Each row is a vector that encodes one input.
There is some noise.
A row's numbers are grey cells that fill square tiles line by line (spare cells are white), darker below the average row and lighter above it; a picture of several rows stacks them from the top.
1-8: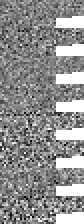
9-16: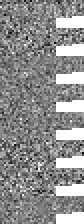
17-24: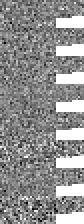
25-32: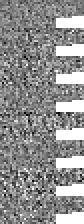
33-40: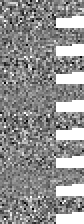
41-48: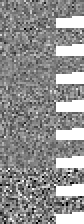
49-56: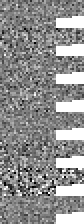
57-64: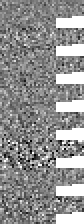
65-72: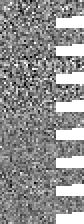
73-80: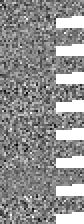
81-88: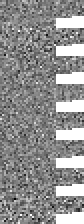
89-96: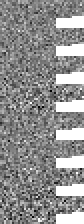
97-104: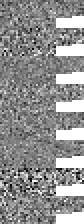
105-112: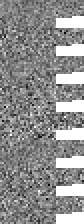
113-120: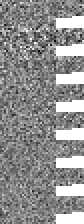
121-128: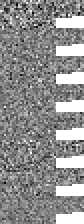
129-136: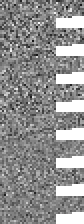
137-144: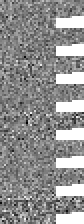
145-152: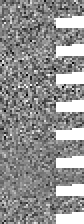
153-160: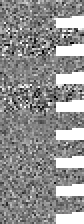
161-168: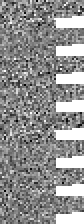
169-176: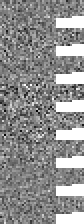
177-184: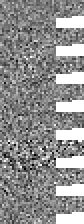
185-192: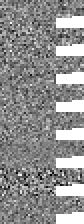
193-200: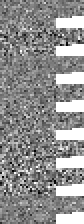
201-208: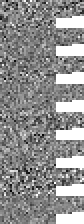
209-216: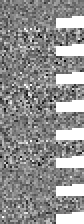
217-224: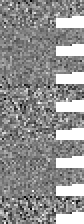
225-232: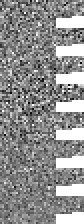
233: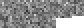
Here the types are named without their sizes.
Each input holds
either a point on a circle and a true/false value, or a fixed value.
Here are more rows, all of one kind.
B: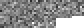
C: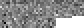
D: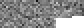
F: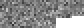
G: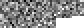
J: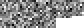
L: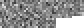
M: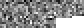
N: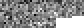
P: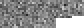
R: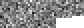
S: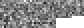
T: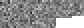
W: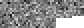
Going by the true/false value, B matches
J, L and S.
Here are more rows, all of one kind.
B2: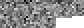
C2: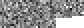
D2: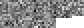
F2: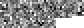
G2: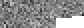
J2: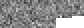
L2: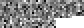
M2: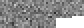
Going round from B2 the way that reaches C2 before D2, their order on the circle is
B2, L2, C2, G2, J2, D2, M2, F2.
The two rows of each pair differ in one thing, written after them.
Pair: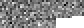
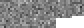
the true/false value
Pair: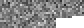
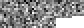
the true/false value
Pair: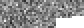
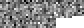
the place on the circle
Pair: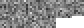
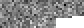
the place on the circle
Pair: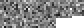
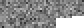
the true/false value
